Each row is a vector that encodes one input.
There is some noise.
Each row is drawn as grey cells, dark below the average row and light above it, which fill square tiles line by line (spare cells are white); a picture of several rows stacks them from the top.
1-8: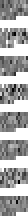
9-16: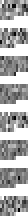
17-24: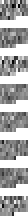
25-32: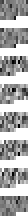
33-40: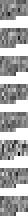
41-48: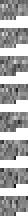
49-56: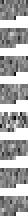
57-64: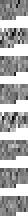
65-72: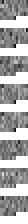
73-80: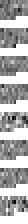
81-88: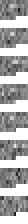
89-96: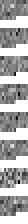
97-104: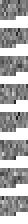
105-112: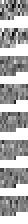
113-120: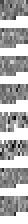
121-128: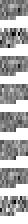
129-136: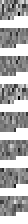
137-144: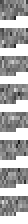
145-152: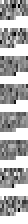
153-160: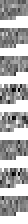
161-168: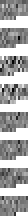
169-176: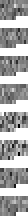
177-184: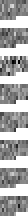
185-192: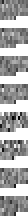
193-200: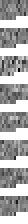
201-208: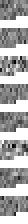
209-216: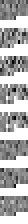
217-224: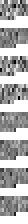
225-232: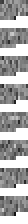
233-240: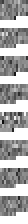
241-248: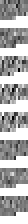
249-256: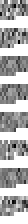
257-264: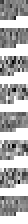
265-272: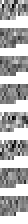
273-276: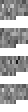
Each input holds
either a point on an 8-point circle, or a list of up to two points on a 13-point circle.
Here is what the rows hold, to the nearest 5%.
About 25% of them hold a point on an 8-point circle. The rest are lists of up to two points on a 13-point circle: a few of all rows are empty, 30% hold one and 45% two.
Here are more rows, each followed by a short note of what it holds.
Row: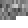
a list of one item
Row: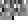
the empty list
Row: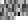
a point on an 8-point circle
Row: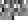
the empty list
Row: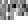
a point on an 8-point circle
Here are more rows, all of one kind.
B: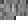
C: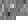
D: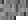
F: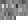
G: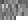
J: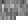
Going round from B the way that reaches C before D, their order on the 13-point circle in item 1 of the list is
B, G, F, J, C, D.
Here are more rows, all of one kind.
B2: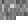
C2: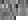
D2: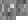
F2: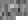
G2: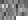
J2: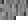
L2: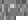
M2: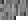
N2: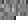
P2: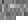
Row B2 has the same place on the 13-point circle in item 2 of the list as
J2, L2 and M2.
